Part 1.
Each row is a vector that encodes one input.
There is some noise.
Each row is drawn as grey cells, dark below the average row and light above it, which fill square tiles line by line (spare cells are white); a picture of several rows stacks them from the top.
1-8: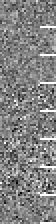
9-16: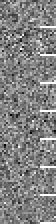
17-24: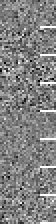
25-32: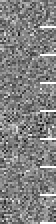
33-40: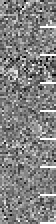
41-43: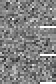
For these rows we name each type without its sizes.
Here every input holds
a node of a tree.
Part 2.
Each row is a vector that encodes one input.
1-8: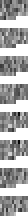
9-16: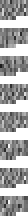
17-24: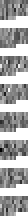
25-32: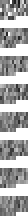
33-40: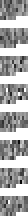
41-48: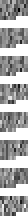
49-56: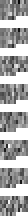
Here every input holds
one of 8 labels.
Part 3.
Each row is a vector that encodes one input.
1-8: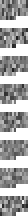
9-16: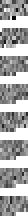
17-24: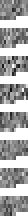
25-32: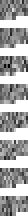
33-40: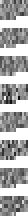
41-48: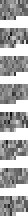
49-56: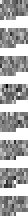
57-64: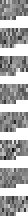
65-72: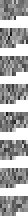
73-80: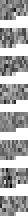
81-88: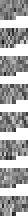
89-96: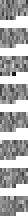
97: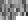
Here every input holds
a node of a 9-node tree.
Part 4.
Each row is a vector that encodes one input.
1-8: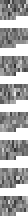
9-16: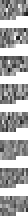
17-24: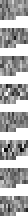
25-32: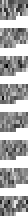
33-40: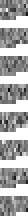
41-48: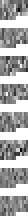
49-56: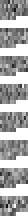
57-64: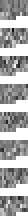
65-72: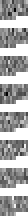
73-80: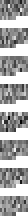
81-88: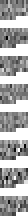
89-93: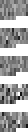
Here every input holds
one of 6 labels.
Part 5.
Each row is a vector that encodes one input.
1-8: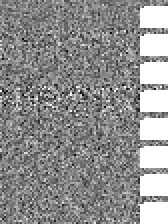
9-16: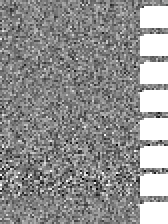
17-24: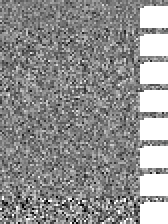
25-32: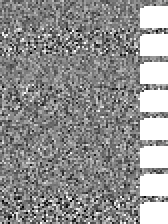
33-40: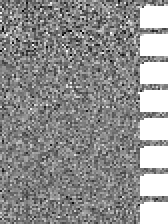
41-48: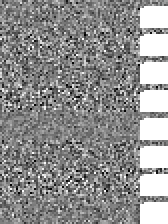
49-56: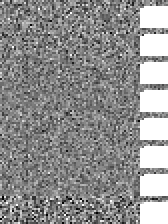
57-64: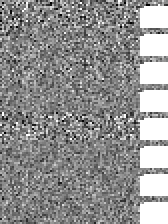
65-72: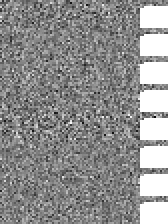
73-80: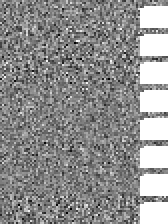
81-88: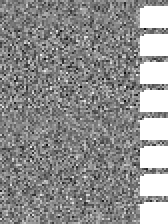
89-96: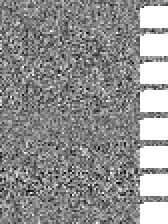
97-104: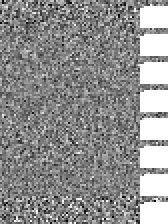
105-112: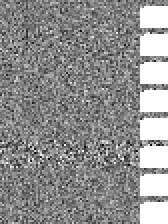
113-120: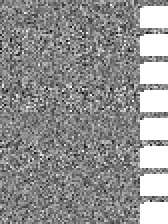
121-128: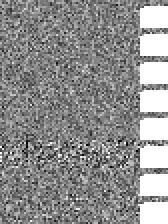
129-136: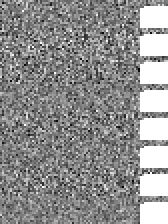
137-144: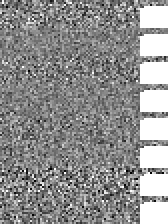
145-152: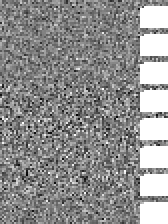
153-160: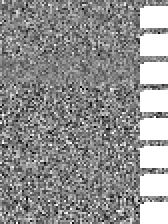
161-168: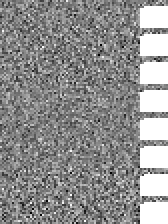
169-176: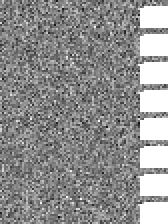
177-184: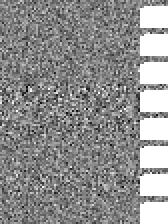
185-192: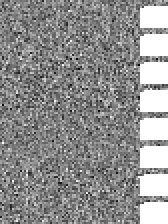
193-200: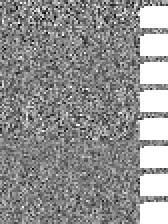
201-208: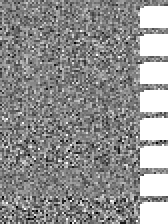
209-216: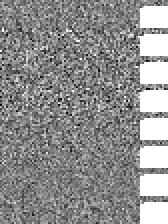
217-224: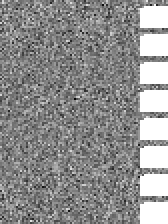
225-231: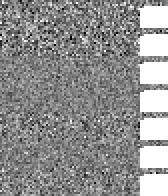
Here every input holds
a point on a 19-point circle.
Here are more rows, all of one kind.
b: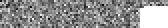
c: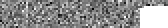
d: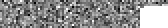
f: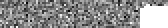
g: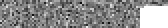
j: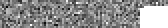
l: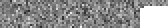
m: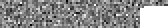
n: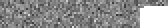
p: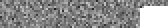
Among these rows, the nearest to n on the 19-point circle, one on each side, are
f and g.
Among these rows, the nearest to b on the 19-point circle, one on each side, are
j and p.
